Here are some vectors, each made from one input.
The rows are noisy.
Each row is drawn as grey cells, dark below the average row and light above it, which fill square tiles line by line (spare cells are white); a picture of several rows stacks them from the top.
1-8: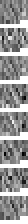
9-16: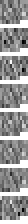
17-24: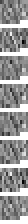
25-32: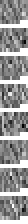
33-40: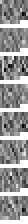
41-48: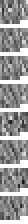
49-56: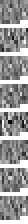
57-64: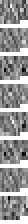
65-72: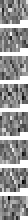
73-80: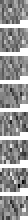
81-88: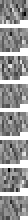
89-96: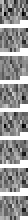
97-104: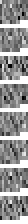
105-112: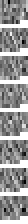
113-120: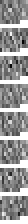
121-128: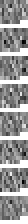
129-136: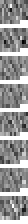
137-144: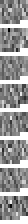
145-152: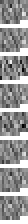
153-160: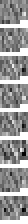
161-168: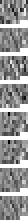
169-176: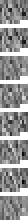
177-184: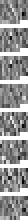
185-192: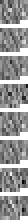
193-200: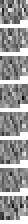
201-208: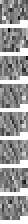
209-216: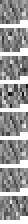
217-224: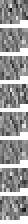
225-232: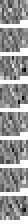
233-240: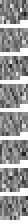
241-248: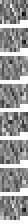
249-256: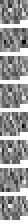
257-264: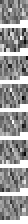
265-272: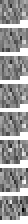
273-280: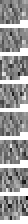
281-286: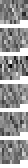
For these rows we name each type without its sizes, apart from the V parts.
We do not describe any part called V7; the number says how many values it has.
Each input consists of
either a point on a circle, or a fixed value, or a true/false value and a value of V7.
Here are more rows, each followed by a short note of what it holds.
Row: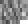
a point on a circle
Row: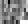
a fixed value
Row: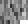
a point on a circle
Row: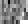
a fixed value
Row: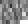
a point on a circle
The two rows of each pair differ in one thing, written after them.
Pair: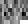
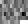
the true/false value
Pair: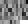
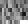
the value of V7
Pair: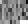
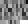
the true/false value
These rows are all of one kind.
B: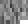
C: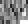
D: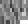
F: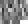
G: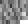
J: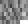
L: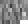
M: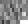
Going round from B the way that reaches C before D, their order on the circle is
B, F, L, M, C, G, J, D.
